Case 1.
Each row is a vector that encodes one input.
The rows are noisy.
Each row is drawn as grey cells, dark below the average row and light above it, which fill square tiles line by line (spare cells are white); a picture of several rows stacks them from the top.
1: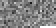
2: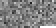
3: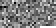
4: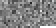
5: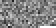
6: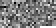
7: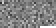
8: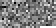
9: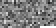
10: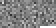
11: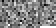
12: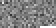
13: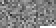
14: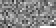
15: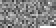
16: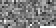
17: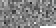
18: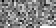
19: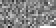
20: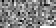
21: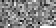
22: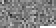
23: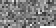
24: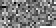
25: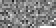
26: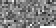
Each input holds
a point on a 6-point line.
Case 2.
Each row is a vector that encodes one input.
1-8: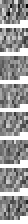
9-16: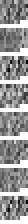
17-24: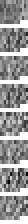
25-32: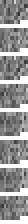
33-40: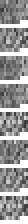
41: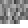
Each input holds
a point on a 9-point line.
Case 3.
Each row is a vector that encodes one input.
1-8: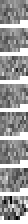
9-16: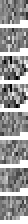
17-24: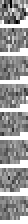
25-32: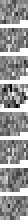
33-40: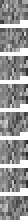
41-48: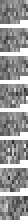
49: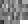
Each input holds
either a point on a 9-point circle, or a fixed value.
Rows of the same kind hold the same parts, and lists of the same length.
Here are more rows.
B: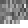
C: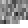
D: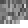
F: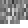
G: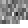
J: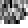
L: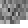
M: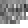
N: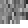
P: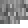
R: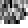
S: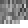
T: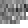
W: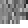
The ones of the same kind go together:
B, C, D, F, G, L, M, N, P, S, T, W
J, R

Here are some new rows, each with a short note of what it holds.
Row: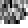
a fixed value
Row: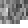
a point on a 9-point circle
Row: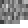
a point on a 9-point circle
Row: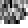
a fixed value
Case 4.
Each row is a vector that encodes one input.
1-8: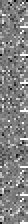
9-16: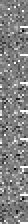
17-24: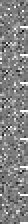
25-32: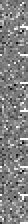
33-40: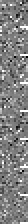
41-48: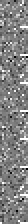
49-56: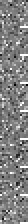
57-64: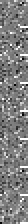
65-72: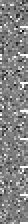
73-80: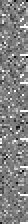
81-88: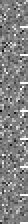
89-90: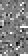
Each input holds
a point on a 12-point line.
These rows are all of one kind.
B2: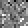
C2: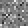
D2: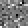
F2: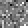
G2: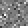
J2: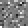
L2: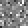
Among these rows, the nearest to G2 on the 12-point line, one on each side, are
C2 and L2.
